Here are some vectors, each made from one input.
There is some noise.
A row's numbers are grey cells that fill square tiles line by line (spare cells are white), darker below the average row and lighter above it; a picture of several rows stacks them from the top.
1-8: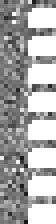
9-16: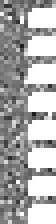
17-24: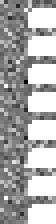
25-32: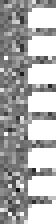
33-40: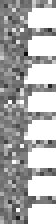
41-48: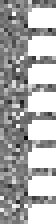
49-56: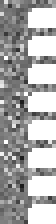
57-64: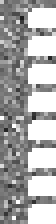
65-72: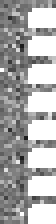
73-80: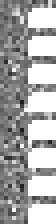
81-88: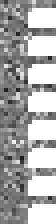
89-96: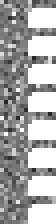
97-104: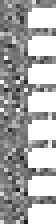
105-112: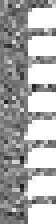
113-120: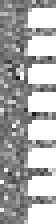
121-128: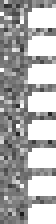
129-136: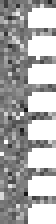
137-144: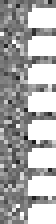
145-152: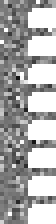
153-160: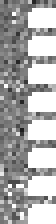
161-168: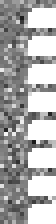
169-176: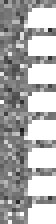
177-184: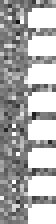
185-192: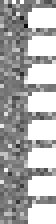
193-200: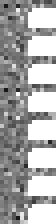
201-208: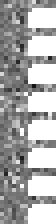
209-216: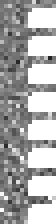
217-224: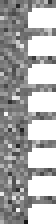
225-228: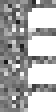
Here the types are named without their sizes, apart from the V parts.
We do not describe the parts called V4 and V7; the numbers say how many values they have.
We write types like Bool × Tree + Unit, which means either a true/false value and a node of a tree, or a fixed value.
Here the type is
Line × (Tree + Unit) + V4 × V7.
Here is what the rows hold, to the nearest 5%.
About 70% of them hold a point on a line, together with either a fixed value, or a node of a tree. The rest hold a value of V4 and a value of V7.
